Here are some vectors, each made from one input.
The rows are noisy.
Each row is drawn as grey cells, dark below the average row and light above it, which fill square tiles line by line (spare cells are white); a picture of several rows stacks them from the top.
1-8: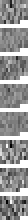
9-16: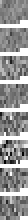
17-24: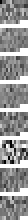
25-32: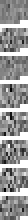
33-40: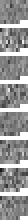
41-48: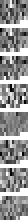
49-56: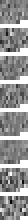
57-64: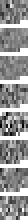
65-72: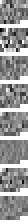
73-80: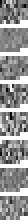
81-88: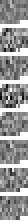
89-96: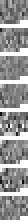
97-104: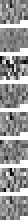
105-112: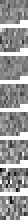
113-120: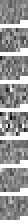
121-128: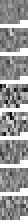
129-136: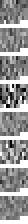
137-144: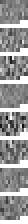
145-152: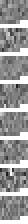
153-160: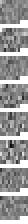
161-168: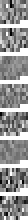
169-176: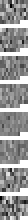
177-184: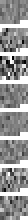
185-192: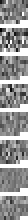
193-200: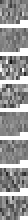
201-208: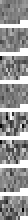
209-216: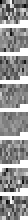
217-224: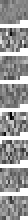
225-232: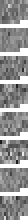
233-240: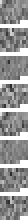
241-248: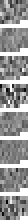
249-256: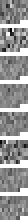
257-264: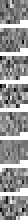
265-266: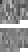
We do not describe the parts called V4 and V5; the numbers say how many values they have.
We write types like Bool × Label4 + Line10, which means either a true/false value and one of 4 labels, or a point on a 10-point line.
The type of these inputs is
Bool × List2(V4) + (Line7 + Tree11) × V5.
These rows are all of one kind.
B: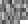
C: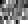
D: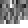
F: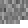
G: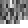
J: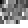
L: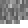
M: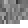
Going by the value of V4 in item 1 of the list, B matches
D and J.
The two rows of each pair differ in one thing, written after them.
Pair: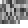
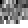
the value of V4 in item 2 of the list
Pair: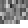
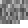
the true/false value
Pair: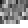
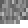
the true/false value
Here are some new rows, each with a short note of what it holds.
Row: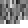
a true/false value, together with a list of two items
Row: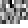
a true/false value, together with a list of two items
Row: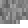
a point on a 7-point line and a value of V5
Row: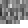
a true/false value, together with a list of two items
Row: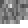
a true/false value, together with a list of one item
